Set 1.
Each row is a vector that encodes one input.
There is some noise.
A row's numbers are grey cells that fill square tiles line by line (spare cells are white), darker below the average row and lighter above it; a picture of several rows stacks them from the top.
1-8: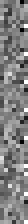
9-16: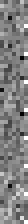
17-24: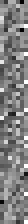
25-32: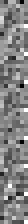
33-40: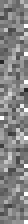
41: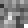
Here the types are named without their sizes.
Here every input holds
a point on a line, together with either a fixed value, or three true/false values.
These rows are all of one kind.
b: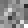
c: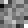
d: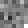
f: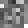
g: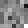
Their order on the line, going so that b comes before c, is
b, g, d, f, c.
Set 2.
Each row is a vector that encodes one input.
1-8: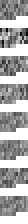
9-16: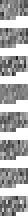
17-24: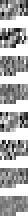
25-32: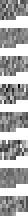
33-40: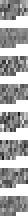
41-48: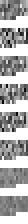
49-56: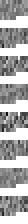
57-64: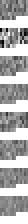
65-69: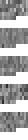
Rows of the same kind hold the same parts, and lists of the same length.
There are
3 kinds of row.
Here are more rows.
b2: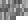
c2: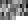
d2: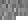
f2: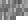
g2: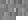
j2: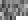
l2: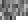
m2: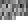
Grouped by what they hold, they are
b2, d2, f2, g2, m2
c2
j2, l2

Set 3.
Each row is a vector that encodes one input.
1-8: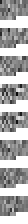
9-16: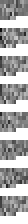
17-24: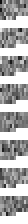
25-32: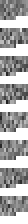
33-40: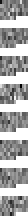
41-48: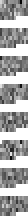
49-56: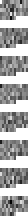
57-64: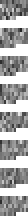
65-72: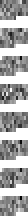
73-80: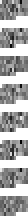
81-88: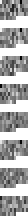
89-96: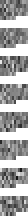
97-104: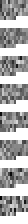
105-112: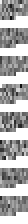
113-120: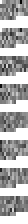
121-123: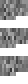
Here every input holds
either a point on a 9-point line, or three true/false values.
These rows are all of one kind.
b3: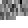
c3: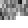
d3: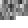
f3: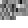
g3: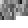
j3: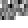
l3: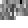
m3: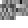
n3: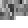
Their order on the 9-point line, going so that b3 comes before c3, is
b3, f3, m3, c3, l3, g3, d3, n3, j3.
